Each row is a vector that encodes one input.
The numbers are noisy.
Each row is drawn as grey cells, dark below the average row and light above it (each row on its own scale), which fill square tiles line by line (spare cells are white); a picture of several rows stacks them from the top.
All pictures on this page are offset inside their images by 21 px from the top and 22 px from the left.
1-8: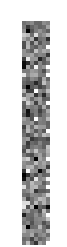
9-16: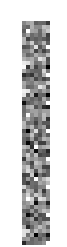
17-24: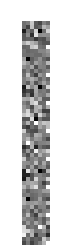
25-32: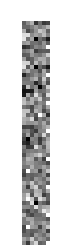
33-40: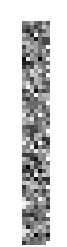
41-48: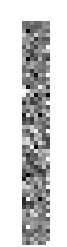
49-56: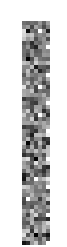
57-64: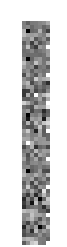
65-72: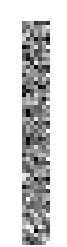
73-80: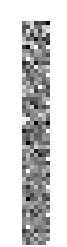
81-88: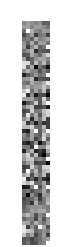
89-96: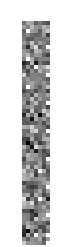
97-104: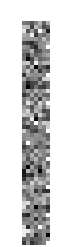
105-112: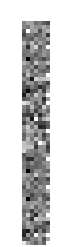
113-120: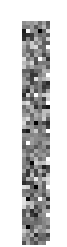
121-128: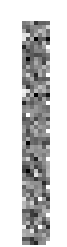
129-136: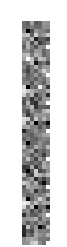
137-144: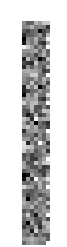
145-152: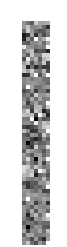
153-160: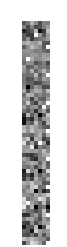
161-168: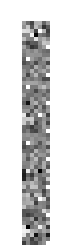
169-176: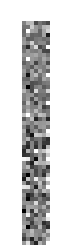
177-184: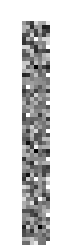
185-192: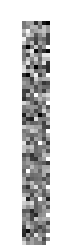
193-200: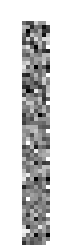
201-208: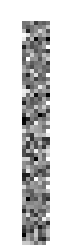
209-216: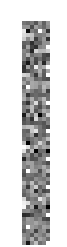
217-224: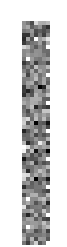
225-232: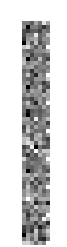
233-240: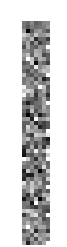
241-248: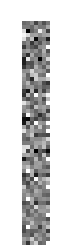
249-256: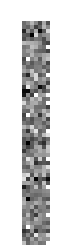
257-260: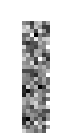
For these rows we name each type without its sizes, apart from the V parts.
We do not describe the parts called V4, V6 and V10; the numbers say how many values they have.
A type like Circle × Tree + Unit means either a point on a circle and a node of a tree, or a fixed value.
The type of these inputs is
Bool × Line × V4 × V6 + Label × V10.
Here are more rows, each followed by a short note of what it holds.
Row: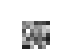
a point on a line, a true/false value, a value of V4 and a value of V6
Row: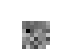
a label and a value of V10
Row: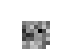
a label and a value of V10
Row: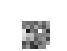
a point on a line, a true/false value, a value of V4 and a value of V6
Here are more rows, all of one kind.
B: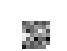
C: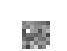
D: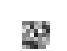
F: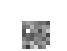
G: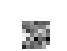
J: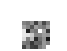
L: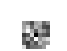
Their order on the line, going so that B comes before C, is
F, D, B, G, J, L, C.
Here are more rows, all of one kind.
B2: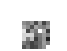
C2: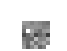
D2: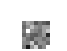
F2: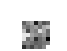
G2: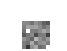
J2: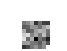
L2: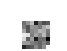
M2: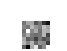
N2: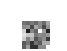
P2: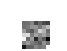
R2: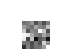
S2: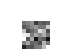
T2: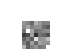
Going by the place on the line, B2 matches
C2, J2, M2 and T2.
